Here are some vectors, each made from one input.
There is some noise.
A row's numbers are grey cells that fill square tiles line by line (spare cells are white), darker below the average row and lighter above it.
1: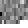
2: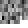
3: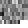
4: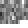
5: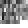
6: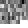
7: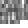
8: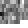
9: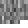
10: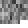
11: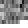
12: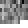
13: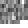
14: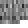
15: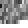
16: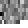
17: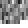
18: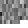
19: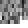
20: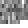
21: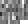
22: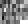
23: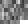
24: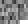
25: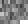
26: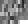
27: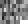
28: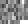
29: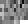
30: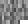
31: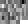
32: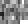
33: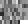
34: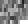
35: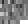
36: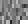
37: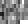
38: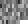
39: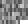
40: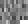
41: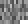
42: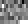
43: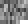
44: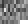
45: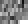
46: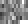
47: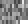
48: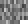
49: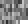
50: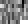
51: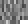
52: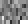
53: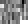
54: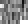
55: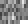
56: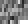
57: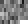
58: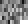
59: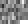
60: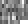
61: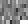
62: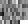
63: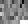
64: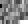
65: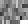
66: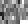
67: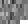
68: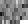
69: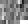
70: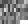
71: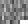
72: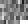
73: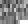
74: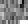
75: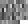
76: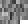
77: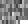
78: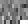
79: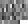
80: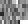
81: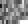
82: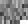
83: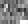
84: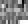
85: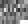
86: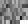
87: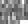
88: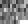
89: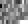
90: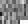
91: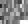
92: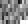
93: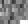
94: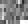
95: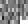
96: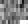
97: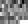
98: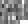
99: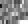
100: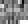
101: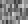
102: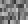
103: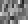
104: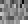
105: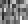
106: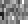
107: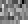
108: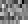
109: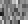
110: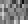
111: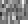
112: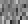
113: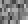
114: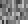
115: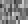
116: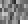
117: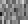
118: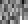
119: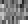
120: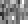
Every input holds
a point on a 4-point line, together with either a point on a 6-point circle, or one of 4 labels.
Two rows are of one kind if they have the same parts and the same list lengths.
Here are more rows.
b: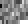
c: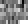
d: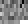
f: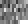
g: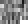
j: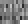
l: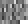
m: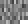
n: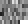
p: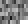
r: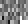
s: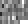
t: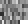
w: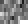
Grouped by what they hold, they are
b, f, j, l, m, n, s, t
c, d, g, p, r, w

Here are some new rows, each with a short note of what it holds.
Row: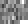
a point on a 6-point circle and a point on a 4-point line
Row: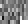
one of 4 labels and a point on a 4-point line
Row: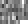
a point on a 6-point circle and a point on a 4-point line
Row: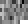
one of 4 labels and a point on a 4-point line
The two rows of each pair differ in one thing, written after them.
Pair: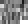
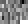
the label
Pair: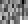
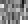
the label
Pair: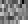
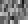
the label
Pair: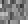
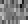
the label
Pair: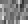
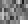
the label
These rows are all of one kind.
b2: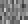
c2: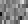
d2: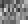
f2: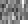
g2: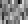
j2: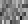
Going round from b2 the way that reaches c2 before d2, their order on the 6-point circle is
b2, j2, c2, f2, g2, d2.
